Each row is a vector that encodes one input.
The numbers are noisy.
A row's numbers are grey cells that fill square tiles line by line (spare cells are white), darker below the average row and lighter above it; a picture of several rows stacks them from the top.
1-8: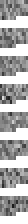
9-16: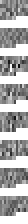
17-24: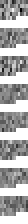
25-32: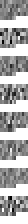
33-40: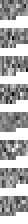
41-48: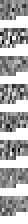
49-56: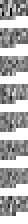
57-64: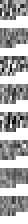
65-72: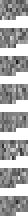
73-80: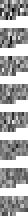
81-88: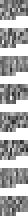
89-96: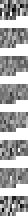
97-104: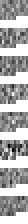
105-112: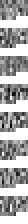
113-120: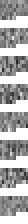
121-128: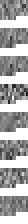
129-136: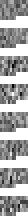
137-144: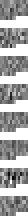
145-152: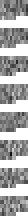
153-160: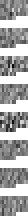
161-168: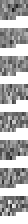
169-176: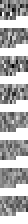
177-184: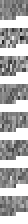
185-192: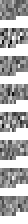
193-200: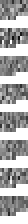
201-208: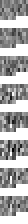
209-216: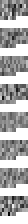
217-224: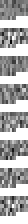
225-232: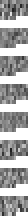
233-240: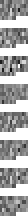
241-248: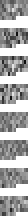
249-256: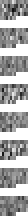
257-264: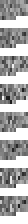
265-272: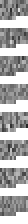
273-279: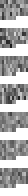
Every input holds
four true/false values.
